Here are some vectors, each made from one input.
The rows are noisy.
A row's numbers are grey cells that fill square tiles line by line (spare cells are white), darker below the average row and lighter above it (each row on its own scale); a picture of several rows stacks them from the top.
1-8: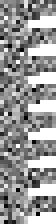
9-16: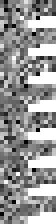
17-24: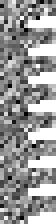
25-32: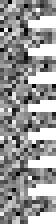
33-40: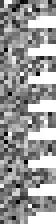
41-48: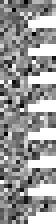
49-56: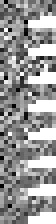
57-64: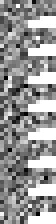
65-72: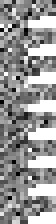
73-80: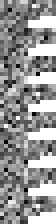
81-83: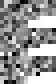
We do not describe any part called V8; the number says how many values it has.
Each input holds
either a point on a 5-point line and a true/false value, or a value of V8.
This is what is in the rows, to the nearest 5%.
About 55% of them hold a point on a 5-point line and a true/false value. The rest hold a value of V8.
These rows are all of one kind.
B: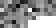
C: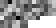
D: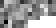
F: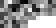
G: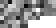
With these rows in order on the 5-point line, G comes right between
C and D.
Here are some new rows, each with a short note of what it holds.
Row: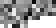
a value of V8
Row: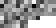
a point on a 5-point line and a true/false value
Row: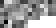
a point on a 5-point line and a true/false value
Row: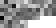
a value of V8
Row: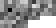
a value of V8
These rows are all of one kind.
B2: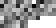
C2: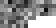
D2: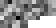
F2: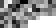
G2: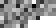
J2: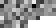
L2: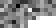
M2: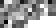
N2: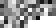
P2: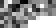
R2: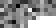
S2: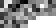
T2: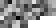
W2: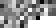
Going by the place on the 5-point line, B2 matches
D2, G2, J2 and T2.
